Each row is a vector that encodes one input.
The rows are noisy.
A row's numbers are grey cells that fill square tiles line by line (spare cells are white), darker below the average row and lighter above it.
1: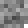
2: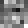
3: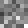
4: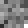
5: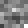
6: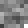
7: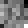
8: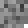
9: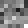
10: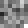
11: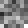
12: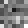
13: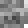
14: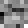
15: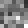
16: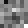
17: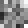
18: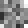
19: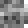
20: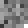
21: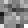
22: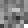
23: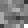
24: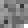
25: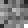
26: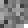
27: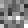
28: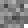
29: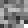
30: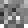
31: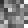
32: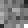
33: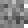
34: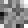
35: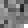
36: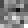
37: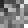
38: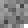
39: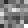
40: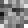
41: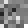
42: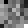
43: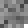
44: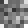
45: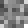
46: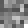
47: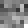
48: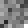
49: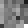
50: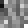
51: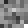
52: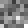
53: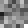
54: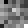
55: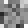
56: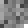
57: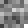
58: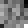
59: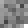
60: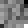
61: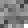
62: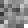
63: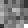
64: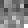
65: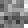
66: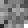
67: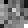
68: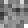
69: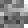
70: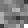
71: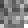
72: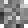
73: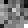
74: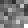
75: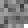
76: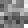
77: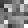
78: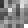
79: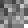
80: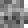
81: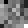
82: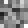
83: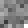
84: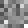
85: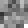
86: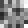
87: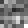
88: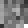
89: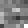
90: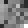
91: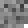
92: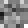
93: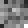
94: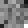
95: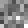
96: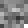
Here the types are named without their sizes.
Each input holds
a point on each of three lines, together with either a fixed value, or a point on each of two lines.
